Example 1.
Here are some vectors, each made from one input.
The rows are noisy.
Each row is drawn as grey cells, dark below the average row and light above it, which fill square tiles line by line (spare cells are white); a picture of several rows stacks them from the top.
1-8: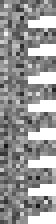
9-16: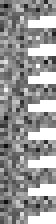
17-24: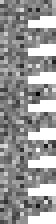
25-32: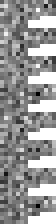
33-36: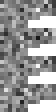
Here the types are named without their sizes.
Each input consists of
a point on a circle and a true/false value.
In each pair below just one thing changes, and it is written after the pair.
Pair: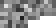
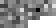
the true/false value
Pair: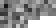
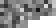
the place on the circle
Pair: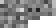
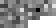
the place on the circle
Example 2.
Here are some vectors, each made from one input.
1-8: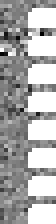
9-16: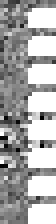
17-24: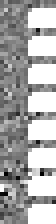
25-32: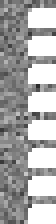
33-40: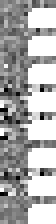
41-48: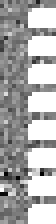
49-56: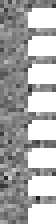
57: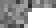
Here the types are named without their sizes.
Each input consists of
either a fixed value, or a node of a tree and a true/false value.
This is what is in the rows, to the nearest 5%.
About 15% of them hold a fixed value. The rest hold a node of a tree and a true/false value.
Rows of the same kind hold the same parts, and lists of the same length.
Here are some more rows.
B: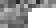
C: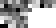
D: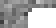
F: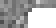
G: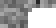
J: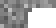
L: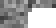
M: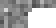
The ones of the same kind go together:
B, D, F, G, J, L, M
C

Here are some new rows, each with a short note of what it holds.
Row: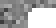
a node of a tree and a true/false value
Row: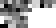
a fixed value
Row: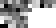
a fixed value
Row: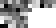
a fixed value
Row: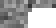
a node of a tree and a true/false value
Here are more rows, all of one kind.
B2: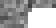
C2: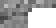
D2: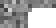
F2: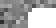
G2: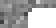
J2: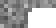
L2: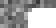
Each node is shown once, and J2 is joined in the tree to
C2 and D2.
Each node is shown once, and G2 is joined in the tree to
C2 and F2.
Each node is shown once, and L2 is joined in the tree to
B2.
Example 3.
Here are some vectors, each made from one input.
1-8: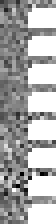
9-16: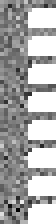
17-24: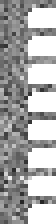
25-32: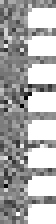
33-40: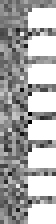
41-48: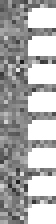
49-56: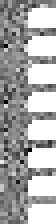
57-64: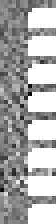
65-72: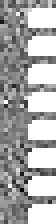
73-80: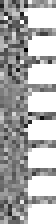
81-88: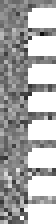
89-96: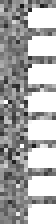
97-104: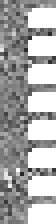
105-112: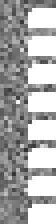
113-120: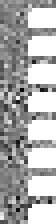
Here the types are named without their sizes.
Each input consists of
a list of points on a line.
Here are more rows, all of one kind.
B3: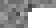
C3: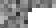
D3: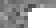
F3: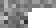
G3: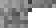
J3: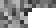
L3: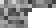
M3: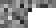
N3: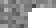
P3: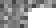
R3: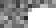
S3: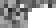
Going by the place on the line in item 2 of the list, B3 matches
F3, G3, L3 and N3.
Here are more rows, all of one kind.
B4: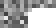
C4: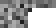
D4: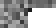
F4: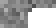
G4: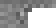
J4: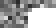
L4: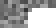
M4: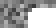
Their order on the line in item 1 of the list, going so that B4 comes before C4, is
B4, F4, J4, M4, D4, G4, C4, L4.
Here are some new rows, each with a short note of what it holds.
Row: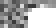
a list of two items
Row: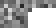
a list of two items
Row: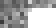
a list of one item
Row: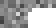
a list of one item
